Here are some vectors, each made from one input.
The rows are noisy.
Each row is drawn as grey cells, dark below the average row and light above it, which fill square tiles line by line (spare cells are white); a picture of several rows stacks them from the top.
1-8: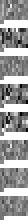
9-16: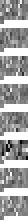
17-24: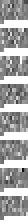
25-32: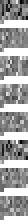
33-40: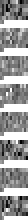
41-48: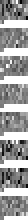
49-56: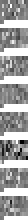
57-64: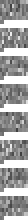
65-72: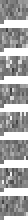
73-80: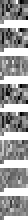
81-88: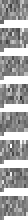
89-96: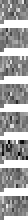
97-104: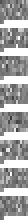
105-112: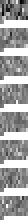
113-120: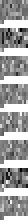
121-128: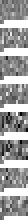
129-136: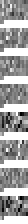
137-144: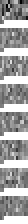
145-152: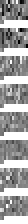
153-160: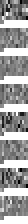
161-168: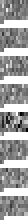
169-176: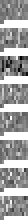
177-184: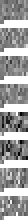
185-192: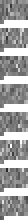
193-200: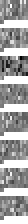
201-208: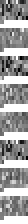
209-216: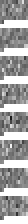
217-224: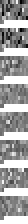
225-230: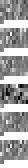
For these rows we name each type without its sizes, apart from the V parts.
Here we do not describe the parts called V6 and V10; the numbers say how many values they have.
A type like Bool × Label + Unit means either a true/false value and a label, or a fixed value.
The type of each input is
(Bool × Bool × Bool + V6) × V10 + Tree.
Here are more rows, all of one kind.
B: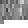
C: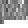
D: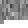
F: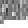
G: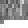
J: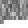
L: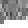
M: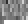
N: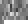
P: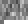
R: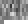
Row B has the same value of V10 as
G, J, P and R.
